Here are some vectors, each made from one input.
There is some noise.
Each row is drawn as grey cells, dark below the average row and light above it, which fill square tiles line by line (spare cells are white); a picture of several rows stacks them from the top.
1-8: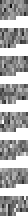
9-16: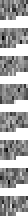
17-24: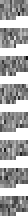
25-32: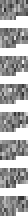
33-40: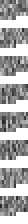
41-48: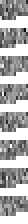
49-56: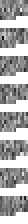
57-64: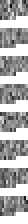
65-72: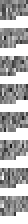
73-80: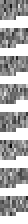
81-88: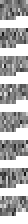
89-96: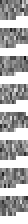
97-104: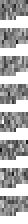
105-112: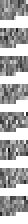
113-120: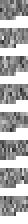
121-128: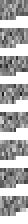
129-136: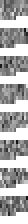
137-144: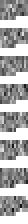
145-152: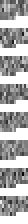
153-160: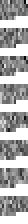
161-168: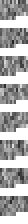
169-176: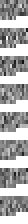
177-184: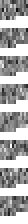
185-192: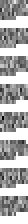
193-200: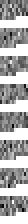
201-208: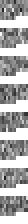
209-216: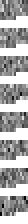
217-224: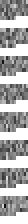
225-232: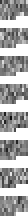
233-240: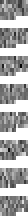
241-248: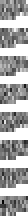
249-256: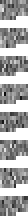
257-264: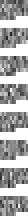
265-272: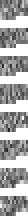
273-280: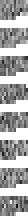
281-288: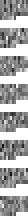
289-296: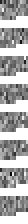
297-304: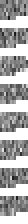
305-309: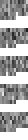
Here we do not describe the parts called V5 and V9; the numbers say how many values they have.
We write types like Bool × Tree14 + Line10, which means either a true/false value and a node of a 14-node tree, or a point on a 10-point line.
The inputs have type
Label8 × V5 + (Tree7 + Unit) × V9.
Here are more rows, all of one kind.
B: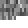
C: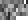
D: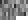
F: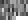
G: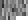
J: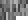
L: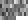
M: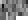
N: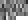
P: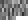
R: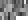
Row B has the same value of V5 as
M and N.
